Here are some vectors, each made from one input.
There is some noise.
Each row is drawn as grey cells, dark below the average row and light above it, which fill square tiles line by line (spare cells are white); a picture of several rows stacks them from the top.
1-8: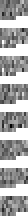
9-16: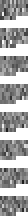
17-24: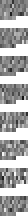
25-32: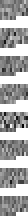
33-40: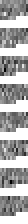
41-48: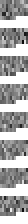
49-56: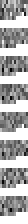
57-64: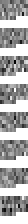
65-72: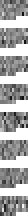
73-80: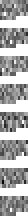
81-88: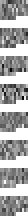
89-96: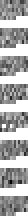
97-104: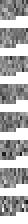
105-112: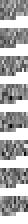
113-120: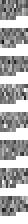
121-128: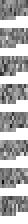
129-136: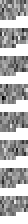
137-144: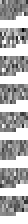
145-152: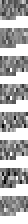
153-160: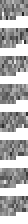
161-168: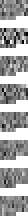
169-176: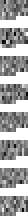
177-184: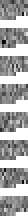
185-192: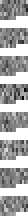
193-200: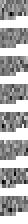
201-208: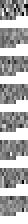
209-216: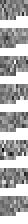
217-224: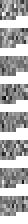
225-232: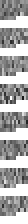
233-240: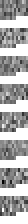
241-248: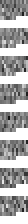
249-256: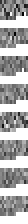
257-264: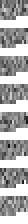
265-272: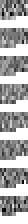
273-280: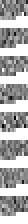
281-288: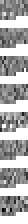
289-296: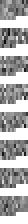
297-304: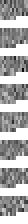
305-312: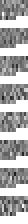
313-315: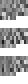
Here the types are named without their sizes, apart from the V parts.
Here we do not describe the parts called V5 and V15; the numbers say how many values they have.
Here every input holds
a label, together with either a label and a value of V15, or a value of V5.
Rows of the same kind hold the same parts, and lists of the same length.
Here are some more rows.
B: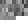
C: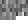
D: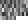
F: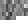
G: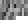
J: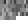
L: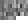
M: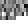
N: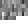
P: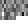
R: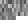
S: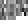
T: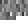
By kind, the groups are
B, D, J, M, N, P, T
C, F, G, L, R, S

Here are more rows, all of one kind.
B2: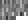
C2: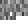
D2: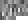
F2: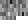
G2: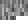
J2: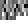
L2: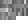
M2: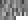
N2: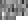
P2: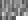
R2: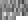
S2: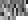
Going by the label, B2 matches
G2 and P2.
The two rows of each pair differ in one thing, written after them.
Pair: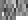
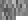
one of the two labels
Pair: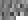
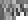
one of the two labels
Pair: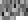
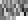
one of the two labels
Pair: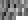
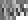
one of the two labels
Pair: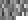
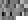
the value of V15
